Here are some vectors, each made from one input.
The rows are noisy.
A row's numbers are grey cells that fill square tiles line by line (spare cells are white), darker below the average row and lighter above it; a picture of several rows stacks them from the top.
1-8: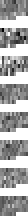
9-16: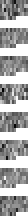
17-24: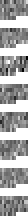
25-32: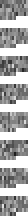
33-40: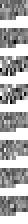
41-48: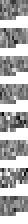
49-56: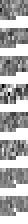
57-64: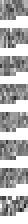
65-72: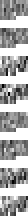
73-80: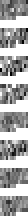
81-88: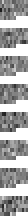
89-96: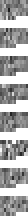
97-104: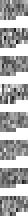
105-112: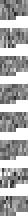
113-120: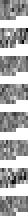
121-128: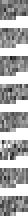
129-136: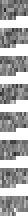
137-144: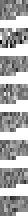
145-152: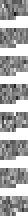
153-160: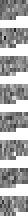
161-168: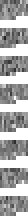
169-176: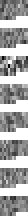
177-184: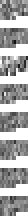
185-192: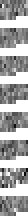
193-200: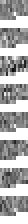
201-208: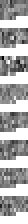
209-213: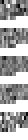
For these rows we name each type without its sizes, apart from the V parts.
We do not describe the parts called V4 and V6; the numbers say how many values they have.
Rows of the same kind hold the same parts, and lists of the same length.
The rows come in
3 kinds.
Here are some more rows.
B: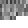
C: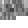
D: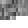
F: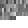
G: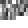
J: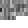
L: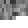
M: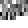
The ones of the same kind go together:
B, F
C, D, J, L
G, M

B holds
four true/false values.
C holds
four true/false values, a value of V4 and a value of V6.
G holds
a label.
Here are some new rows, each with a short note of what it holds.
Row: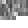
four true/false values
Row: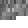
four true/false values
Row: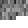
four true/false values
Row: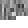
four true/false values
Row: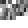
a label
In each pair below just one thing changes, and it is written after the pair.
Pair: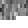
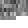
the value of V6
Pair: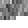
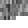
the value of V6
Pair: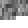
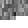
the value of V6
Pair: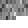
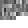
the value of V4
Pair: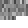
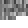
the value of V4
